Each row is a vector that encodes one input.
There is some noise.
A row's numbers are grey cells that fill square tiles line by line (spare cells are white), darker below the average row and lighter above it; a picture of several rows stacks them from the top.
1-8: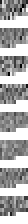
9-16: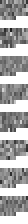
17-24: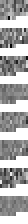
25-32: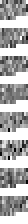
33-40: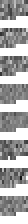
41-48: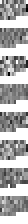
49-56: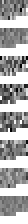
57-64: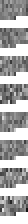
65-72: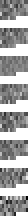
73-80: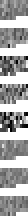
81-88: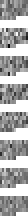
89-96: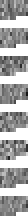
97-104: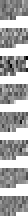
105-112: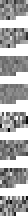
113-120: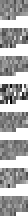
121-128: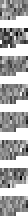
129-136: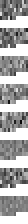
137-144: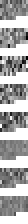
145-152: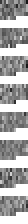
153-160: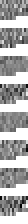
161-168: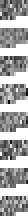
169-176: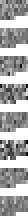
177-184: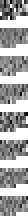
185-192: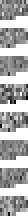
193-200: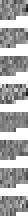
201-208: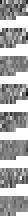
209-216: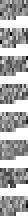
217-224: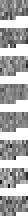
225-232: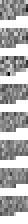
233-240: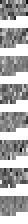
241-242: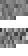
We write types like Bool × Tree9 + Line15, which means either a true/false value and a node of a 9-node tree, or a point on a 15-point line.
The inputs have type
Bool × (Line7 + Line9) + Tree12.
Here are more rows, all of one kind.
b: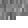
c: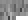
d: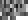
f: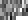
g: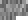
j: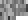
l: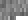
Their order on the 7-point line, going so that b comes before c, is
f, g, b, d, c, j, l.
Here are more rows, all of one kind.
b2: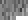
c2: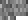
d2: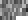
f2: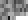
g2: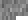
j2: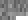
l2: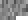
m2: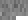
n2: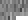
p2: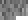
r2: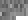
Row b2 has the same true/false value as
c2, g2 and p2.
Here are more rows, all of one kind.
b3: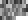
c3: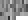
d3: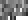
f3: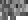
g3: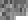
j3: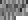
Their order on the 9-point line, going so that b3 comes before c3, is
b3, d3, g3, c3, f3, j3.
